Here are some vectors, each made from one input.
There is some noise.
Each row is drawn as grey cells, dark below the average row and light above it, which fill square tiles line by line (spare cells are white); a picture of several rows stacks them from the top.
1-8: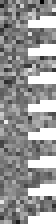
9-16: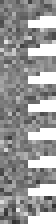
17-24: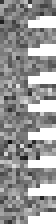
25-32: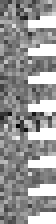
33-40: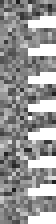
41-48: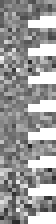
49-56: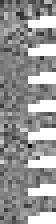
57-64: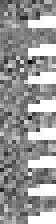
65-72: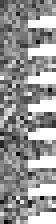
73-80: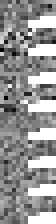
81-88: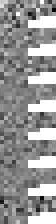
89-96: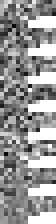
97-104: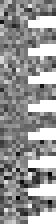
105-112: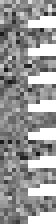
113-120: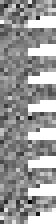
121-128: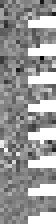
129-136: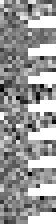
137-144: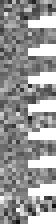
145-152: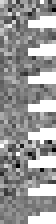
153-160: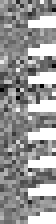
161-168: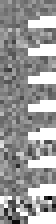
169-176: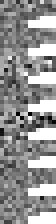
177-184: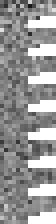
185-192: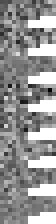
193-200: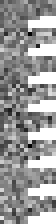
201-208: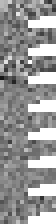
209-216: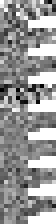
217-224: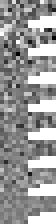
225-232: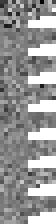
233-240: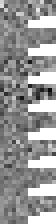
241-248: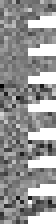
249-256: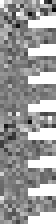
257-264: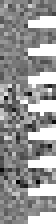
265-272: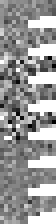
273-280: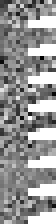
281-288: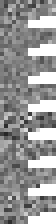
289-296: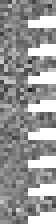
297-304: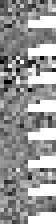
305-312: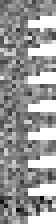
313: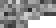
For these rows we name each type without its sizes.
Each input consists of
a list of points on a line.
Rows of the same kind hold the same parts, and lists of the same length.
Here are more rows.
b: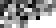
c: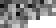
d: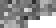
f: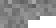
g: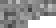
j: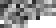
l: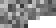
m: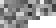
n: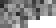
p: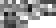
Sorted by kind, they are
b, c, f, m
d, g, n, p
j
l

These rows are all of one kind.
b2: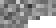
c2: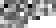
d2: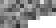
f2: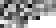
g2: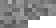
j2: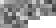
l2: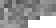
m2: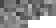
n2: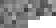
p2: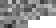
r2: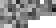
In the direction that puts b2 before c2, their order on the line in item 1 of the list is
n2, b2, f2, c2, d2, g2, p2, m2, r2, l2, j2.
